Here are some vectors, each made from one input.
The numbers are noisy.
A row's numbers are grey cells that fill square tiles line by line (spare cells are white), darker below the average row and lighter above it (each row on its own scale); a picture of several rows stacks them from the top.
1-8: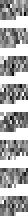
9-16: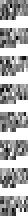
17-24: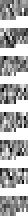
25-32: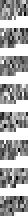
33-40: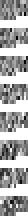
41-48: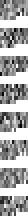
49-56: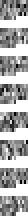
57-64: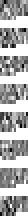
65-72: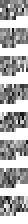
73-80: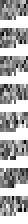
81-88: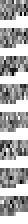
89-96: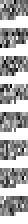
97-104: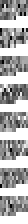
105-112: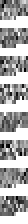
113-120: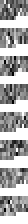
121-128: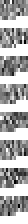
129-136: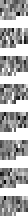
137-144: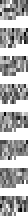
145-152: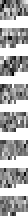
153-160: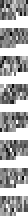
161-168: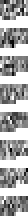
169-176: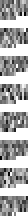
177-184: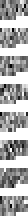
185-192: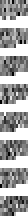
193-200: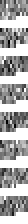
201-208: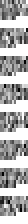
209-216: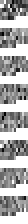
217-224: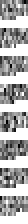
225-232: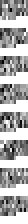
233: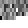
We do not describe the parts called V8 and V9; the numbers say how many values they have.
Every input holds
either a fixed value, or one of 11 labels and a true/false value, or a point on a 3-point line, a point on a 4-point line and a value of V8, or two values of V9.
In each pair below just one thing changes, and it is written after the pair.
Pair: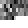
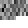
the label
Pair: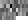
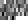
the true/false value
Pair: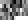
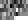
the true/false value
